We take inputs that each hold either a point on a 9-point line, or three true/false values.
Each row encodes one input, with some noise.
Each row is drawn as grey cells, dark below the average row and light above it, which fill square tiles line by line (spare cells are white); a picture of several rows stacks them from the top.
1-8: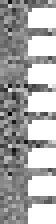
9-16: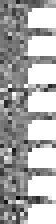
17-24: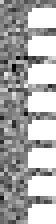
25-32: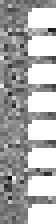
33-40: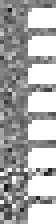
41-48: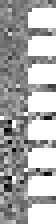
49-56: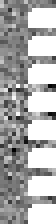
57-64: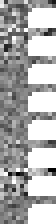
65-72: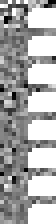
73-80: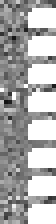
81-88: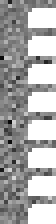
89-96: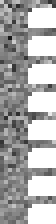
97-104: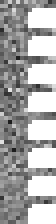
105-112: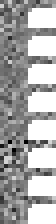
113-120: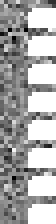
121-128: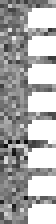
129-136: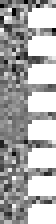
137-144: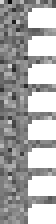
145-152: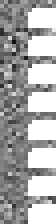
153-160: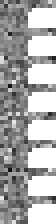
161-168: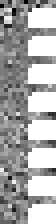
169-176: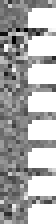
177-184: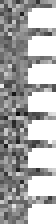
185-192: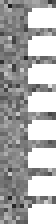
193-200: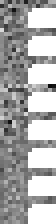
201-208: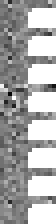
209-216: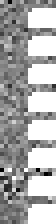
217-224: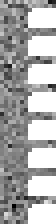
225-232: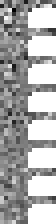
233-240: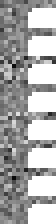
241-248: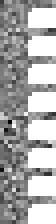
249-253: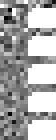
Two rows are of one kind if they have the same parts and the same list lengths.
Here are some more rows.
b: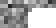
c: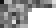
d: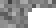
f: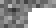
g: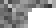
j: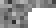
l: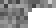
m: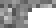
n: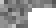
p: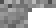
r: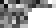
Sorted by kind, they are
b, c, m, p
d, f, g, j, l, n, r

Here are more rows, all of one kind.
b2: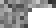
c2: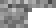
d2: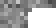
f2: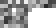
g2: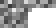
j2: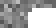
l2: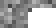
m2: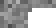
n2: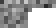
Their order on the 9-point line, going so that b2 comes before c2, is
b2, g2, c2, l2, m2, f2, d2, j2, n2.
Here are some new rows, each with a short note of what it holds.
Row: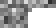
a point on a 9-point line
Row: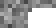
a point on a 9-point line
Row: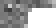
three true/false values
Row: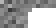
three true/false values
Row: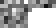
a point on a 9-point line
